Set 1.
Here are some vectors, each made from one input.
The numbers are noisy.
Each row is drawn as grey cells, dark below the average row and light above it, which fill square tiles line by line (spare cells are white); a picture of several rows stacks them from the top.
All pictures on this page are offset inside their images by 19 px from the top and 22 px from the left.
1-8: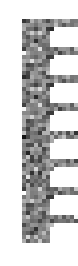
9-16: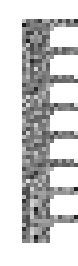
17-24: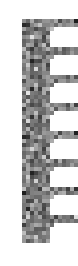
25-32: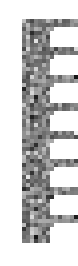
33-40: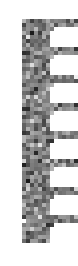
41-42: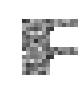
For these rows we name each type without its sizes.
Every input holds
a point on a circle.
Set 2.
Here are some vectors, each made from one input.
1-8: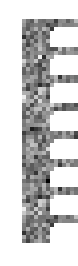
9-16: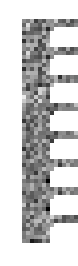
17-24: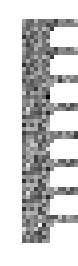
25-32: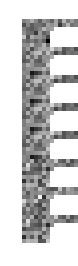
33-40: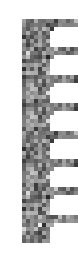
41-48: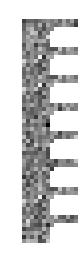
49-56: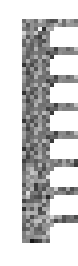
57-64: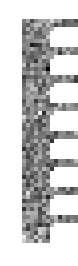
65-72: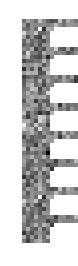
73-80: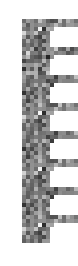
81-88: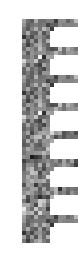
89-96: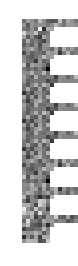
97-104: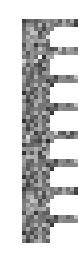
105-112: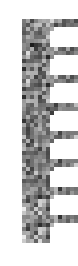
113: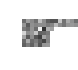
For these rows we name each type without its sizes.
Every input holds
a label.
